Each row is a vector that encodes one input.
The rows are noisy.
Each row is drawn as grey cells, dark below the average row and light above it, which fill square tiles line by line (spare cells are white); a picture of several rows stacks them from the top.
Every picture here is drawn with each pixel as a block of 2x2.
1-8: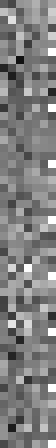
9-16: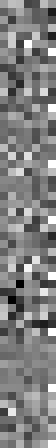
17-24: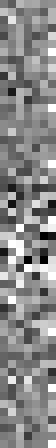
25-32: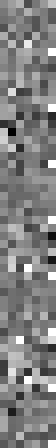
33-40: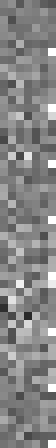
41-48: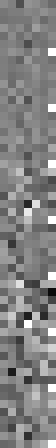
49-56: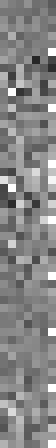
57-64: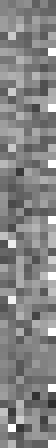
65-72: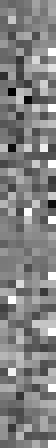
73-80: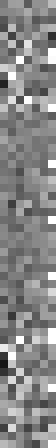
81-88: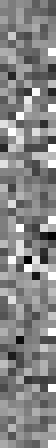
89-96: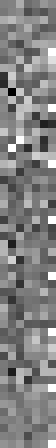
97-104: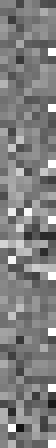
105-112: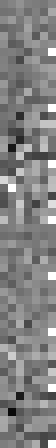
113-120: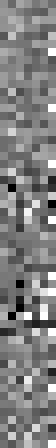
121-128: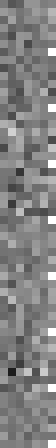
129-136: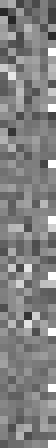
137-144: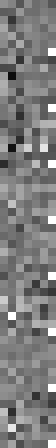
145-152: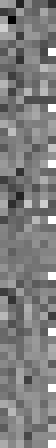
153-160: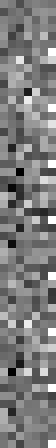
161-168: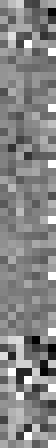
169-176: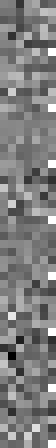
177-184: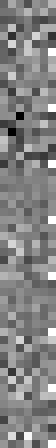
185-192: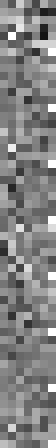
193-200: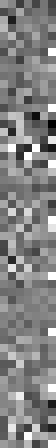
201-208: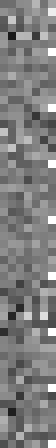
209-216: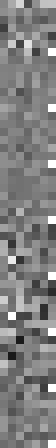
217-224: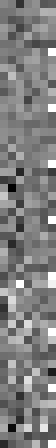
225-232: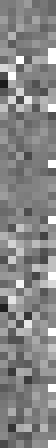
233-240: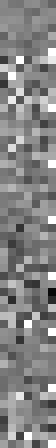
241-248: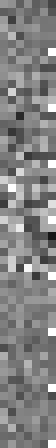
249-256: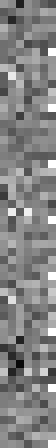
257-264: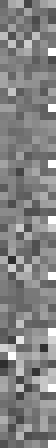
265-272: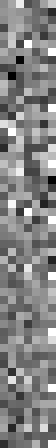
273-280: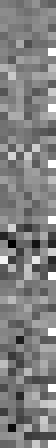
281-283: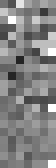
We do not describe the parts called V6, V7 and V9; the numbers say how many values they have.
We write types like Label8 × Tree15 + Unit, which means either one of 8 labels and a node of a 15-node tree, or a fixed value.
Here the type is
Line4 × V7 + List2(Line5) × V6 × V9.
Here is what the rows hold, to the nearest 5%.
About 20% of them hold a point on a 4-point line and a value of V7. The rest hold a value of V6 and a value of V9, together with a list of up to two points on a 5-point line.
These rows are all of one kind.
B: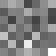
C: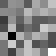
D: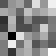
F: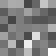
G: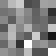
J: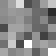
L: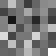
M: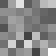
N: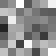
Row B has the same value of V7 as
J and N.
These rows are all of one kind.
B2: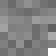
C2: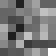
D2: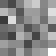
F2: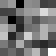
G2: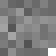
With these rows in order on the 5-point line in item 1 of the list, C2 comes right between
F2 and G2.
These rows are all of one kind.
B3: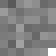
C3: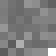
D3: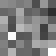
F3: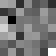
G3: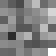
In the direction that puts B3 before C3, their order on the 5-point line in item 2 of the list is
B3, D3, C3, F3, G3.
